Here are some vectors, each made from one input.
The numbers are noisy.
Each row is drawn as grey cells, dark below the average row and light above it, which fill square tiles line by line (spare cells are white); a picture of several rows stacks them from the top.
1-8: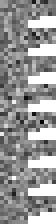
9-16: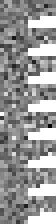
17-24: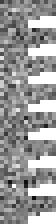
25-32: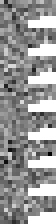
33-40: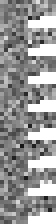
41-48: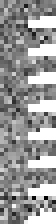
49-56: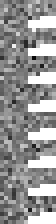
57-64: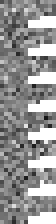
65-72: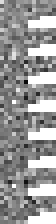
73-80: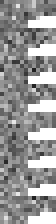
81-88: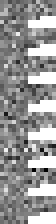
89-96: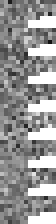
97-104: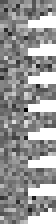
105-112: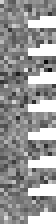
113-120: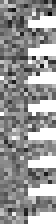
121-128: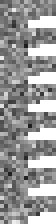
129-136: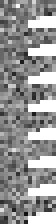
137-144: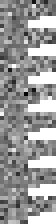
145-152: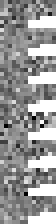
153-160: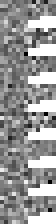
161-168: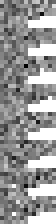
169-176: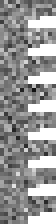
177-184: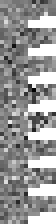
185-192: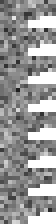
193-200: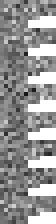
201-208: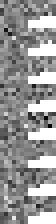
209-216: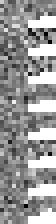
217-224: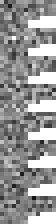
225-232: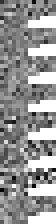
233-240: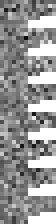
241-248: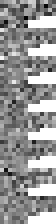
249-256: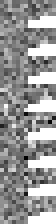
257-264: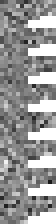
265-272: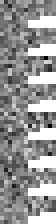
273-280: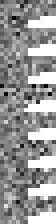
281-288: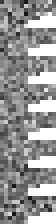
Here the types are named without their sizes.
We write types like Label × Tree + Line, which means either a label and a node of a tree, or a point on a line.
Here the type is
(Circle + List(Line)) × Label.
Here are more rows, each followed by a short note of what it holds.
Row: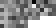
a label, together with the empty list
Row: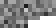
a label, together with a list of two items
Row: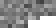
a label, together with the empty list
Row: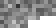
a label, together with the empty list
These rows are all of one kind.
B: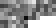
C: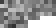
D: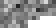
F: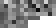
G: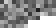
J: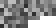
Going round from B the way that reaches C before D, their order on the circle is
B, F, J, C, D, G.
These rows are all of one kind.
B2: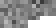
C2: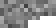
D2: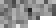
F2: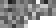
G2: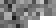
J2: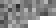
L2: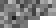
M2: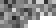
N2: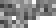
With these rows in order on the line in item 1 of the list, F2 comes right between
D2 and G2.
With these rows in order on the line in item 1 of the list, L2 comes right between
C2 and G2.
